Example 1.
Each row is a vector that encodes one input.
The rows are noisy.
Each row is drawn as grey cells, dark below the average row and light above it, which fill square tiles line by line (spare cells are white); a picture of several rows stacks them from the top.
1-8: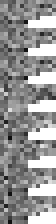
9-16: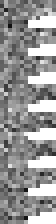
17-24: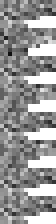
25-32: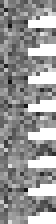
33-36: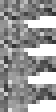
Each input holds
a point on a 5-point circle.
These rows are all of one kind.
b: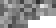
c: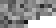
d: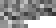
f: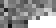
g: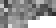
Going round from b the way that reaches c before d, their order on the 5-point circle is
b, f, c, g, d.
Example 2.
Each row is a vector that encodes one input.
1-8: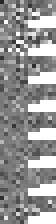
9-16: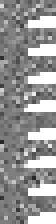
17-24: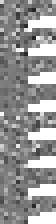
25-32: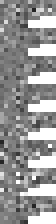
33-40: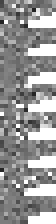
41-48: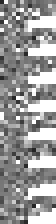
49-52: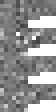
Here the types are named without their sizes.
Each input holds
a label.
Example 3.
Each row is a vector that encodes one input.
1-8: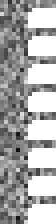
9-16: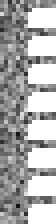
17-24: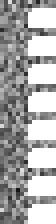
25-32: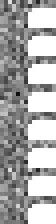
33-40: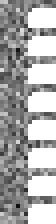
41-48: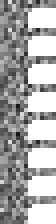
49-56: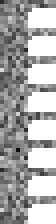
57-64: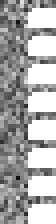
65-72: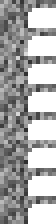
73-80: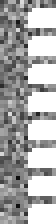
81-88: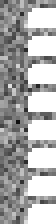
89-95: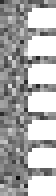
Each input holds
a point on a 10-point circle.
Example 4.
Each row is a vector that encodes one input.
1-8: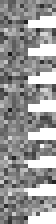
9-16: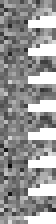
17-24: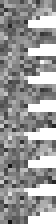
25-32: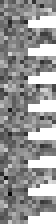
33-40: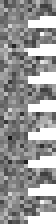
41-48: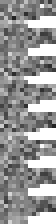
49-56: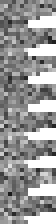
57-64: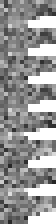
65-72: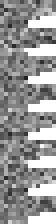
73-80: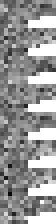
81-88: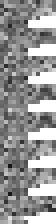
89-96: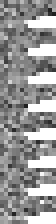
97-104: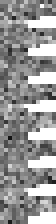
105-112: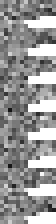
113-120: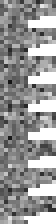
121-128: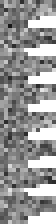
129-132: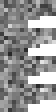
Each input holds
a point on a 20-point circle.
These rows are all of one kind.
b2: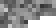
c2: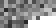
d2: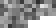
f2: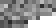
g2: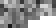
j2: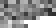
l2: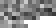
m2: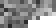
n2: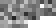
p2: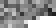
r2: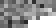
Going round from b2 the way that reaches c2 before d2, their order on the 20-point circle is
b2, f2, r2, c2, m2, g2, d2, n2, l2, j2, p2.
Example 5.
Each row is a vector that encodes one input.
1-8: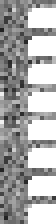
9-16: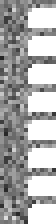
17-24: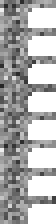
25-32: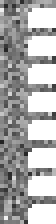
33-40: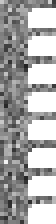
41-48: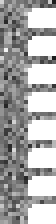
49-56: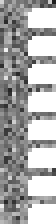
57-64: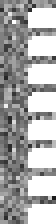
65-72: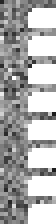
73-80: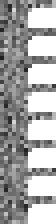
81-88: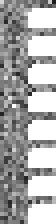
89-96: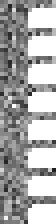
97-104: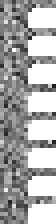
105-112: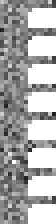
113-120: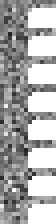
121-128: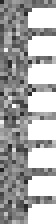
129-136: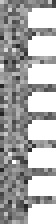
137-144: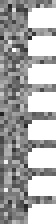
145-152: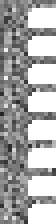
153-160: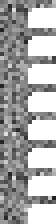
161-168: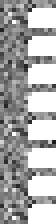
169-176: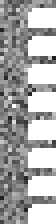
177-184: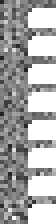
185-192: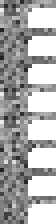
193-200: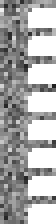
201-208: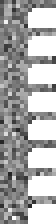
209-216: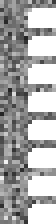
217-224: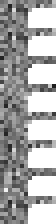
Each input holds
a point on a 14-point line.
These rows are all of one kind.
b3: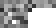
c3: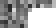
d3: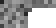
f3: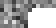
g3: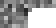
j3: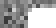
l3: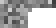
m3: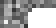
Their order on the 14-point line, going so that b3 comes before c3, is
b3, f3, m3, d3, g3, c3, j3, l3.
